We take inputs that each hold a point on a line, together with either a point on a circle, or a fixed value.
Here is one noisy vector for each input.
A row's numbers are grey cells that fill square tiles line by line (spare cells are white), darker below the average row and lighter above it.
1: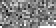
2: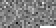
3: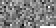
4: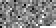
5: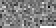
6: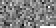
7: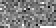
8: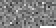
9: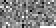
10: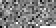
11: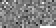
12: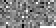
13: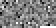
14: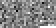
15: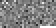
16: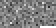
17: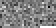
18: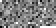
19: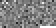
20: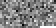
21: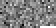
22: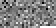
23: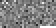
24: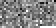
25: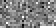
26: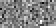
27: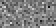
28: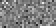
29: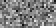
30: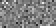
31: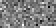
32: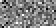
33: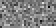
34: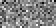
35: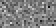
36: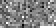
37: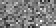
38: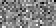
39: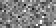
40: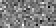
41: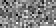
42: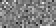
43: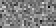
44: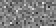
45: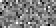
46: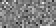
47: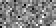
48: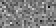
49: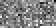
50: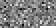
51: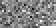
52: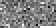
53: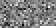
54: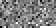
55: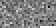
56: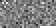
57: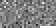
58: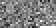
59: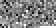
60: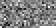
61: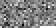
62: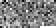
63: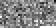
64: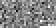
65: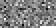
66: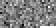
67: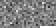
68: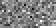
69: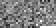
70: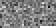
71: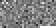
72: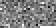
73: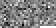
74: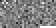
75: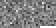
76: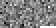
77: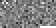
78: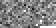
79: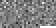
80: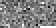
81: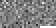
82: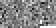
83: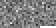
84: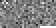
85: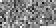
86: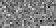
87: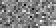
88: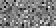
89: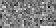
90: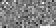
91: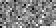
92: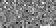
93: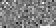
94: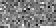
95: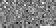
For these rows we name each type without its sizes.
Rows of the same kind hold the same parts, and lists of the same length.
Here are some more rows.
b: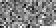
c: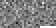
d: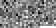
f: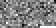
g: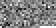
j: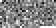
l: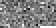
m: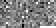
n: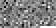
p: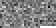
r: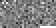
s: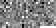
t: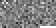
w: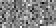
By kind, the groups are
b, d, f, g, j, m, n, s, w
c, l, p, r, t

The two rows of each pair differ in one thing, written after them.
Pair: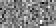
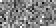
the place on the line
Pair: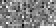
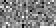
the place on the line
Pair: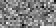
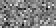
the place on the circle
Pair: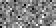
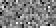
the place on the circle
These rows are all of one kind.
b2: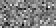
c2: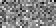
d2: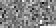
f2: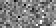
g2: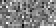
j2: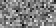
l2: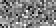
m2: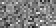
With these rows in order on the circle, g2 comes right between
j2 and l2.
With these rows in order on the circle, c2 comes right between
d2 and j2.
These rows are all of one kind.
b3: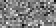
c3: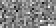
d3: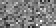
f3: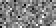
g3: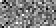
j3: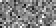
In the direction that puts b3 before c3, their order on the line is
g3, j3, f3, b3, d3, c3.
